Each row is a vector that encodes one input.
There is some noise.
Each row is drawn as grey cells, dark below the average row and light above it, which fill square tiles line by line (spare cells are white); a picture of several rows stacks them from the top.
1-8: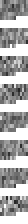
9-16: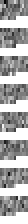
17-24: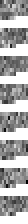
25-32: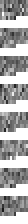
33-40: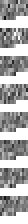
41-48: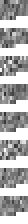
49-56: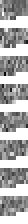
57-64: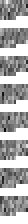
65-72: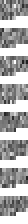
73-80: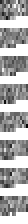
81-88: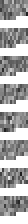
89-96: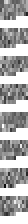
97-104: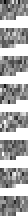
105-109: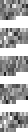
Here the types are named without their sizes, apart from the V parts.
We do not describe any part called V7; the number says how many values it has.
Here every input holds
either a point on a circle and a value of V7, or a fixed value, or a point on each of two lines.
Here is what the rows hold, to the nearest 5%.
About 45% of them hold a point on a circle and a value of V7. About 5% of them hold a fixed value. The rest hold a point on each of two lines.
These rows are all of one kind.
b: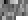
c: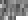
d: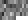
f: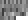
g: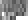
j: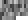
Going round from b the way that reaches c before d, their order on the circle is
b, g, f, c, d, j.
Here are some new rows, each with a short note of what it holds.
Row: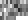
a fixed value
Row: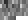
a point on a circle and a value of V7
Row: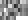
a fixed value
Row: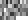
a fixed value
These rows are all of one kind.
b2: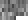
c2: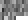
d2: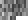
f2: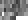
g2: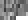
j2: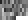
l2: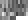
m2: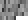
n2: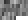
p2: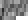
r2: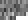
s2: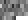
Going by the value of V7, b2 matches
d2, f2, j2 and l2.
